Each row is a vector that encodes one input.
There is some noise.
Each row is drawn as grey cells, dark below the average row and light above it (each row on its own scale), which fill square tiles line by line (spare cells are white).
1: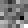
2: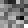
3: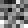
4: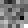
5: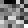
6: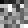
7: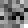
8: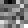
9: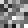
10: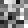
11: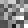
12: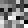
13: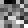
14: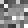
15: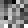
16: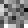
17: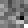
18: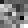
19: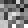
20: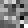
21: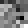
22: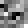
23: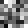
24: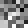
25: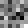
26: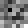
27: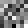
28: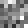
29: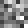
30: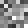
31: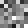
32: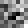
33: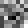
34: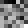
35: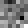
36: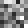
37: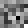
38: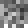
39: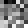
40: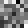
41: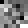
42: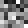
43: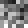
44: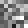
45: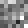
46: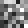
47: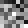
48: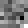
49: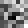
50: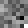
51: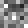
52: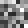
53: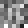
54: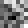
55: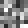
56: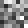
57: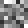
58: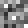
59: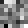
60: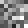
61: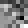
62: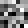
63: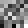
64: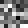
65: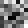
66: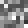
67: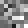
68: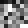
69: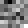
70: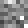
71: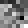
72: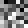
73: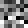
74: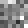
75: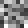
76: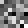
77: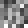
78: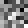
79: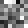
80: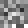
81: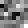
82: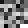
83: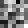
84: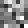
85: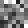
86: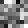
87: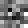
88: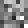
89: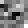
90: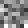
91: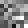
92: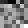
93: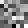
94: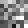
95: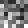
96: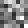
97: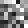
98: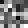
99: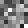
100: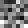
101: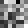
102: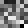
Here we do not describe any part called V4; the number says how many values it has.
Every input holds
one of 5 labels, together with either a point on a 6-point circle and a true/false value, or a value of V4.
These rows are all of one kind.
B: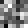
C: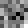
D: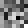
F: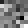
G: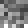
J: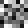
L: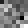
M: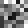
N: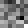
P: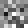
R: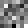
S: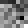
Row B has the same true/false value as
D and P.
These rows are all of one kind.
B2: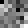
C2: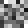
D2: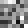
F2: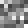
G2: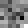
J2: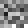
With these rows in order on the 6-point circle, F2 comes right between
D2 and G2.
